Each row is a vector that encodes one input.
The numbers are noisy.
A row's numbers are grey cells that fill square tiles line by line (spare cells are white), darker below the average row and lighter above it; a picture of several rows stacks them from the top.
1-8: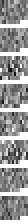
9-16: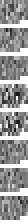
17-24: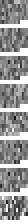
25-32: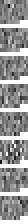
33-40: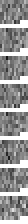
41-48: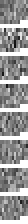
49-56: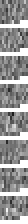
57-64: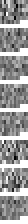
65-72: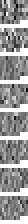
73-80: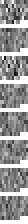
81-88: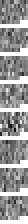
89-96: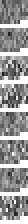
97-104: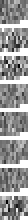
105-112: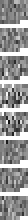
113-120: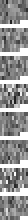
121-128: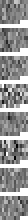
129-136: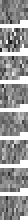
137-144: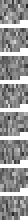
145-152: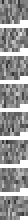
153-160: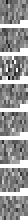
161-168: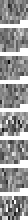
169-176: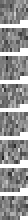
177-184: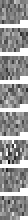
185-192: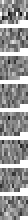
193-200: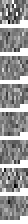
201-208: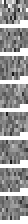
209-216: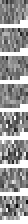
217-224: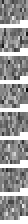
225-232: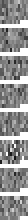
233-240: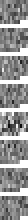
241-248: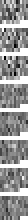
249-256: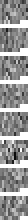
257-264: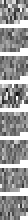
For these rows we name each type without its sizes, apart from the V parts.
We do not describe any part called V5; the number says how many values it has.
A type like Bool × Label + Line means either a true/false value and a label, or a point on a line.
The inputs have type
(Bool × Bool × Bool × Bool × Bool + V5) × Label + List(Circle).
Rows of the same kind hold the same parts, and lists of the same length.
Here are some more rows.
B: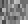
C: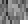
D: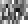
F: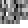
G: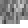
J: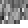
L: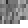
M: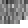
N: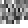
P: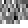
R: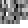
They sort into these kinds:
B, C, G, L, M
D
F, R
J
N, P

